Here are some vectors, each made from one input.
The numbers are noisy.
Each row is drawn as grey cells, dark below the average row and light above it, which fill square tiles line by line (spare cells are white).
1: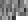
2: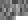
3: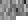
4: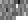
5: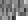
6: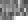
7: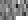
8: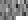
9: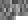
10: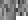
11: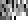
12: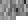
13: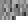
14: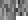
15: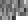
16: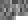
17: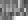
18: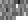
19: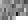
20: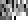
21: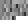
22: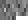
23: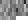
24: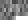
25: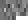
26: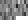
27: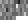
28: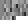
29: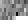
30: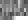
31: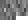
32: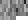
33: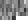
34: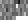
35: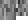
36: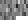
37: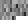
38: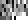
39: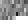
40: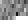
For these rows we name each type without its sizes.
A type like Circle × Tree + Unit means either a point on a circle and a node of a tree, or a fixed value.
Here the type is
Bool × Circle + Unit.
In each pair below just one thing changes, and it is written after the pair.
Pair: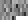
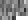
the true/false value
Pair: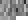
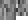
the true/false value
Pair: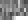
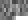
the true/false value
